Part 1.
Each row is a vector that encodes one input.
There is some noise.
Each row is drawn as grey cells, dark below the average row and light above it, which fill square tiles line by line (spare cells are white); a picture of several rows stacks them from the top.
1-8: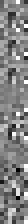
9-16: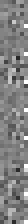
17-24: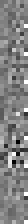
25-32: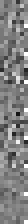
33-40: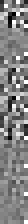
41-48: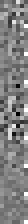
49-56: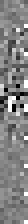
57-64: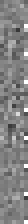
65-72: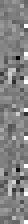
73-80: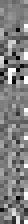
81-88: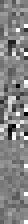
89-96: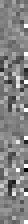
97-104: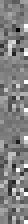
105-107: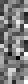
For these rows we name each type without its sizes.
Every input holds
either a point on a circle and a true/false value, or a fixed value.
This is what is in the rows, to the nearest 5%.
About 95% of them hold a point on a circle and a true/false value. The rest hold a fixed value.
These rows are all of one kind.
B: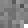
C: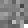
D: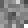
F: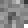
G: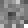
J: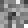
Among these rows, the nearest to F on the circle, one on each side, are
C and J.
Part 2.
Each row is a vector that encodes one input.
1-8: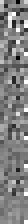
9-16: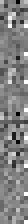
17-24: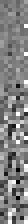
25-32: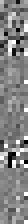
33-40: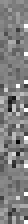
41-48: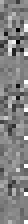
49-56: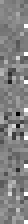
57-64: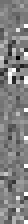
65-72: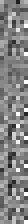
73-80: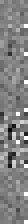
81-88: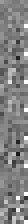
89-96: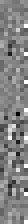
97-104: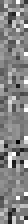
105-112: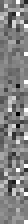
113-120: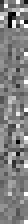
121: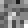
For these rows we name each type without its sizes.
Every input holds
either a point on a circle and a true/false value, or a fixed value.
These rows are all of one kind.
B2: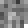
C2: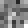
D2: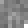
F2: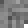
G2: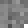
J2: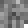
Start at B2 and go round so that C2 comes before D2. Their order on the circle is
B2, F2, J2, C2, D2, G2.
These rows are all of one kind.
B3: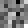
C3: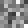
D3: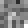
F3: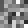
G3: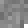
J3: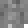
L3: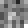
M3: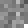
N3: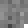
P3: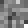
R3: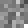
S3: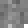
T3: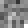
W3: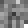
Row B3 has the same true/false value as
N3, P3 and W3.
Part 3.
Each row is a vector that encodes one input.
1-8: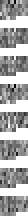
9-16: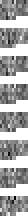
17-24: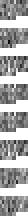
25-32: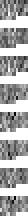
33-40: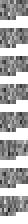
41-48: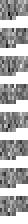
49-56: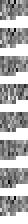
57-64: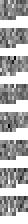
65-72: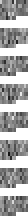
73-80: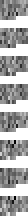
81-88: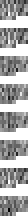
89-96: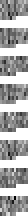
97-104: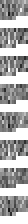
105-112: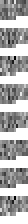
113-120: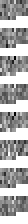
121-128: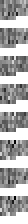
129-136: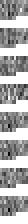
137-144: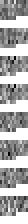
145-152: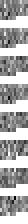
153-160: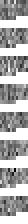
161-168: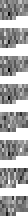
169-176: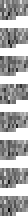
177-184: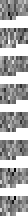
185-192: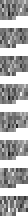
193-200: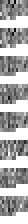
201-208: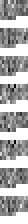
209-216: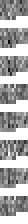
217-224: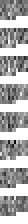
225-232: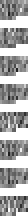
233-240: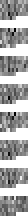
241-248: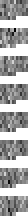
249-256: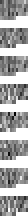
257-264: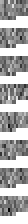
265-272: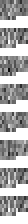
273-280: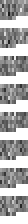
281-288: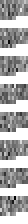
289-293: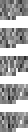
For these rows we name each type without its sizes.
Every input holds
a true/false value, together with either a point on a circle, or a fixed value.
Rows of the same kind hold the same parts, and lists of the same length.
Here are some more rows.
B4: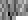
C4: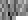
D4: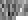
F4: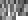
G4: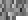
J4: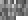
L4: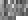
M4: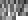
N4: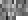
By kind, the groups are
B4, C4, D4, G4, J4, L4, N4
F4, M4

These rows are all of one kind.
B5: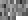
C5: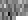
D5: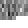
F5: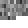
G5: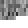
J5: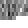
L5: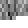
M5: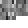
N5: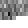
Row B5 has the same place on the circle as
D5, F5 and J5.
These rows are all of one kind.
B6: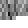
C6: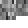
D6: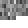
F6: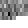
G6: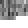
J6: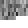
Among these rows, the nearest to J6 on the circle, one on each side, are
C6 and G6.
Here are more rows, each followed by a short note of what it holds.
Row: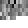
a true/false value
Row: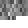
a point on a circle and a true/false value
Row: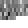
a point on a circle and a true/false value
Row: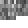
a point on a circle and a true/false value
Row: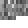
a point on a circle and a true/false value
